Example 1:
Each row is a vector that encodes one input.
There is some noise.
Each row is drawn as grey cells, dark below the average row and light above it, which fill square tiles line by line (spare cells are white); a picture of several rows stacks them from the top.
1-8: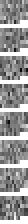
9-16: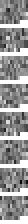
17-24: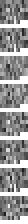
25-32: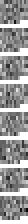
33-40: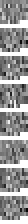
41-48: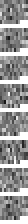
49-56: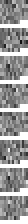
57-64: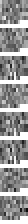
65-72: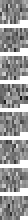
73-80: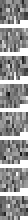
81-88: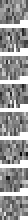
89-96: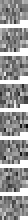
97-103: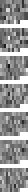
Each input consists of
either a point on a 4-point line, a point on an 8-point line and a node of a 10-node tree, or a point on a 9-point line.
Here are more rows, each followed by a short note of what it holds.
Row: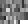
a point on a 9-point line
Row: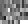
a point on a 9-point line
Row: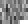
a point on a 4-point line, a point on an 8-point line and a node of a 10-node tree
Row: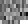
a point on a 9-point line
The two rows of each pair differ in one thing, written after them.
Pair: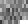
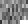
the place on the 8-point line
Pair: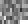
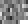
the place on the 4-point line
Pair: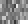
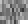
the node of the tree
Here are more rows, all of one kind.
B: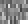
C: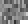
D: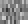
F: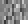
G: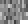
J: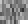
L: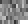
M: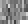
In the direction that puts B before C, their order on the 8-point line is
D, M, J, B, L, G, C, F.
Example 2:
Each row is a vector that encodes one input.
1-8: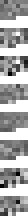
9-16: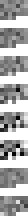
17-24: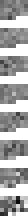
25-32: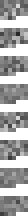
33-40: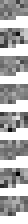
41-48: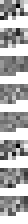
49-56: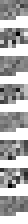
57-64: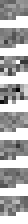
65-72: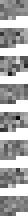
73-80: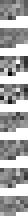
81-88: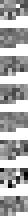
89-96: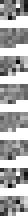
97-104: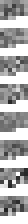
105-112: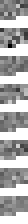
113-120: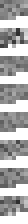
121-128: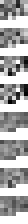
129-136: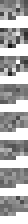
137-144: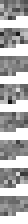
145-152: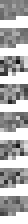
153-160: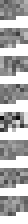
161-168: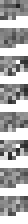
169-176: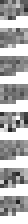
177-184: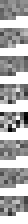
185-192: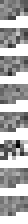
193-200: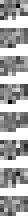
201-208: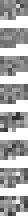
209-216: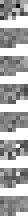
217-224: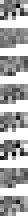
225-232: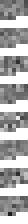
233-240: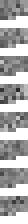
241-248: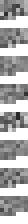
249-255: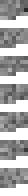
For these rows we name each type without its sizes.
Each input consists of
a label, together with either a point on a circle, or a point on a line.
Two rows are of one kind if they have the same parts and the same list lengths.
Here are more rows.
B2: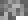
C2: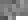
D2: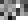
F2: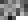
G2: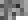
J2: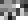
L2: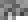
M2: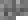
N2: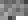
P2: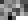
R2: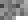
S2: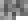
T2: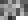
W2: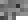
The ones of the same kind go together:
B2, C2, D2, F2, G2, J2, P2, R2, T2, W2
L2, M2, N2, S2

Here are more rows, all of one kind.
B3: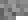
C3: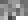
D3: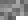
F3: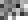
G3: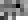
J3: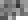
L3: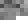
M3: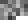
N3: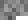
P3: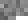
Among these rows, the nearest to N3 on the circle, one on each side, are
D3 and G3.
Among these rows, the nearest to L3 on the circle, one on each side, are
C3 and D3.
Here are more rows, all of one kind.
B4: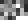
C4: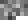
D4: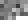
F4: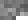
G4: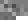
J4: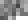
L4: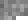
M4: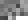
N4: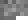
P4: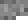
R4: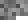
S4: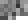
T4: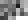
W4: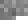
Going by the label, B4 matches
L4, M4 and P4.
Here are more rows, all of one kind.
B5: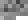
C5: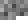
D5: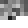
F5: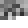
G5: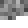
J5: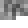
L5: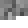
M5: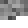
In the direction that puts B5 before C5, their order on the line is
J5, B5, D5, M5, G5, C5, L5, F5.
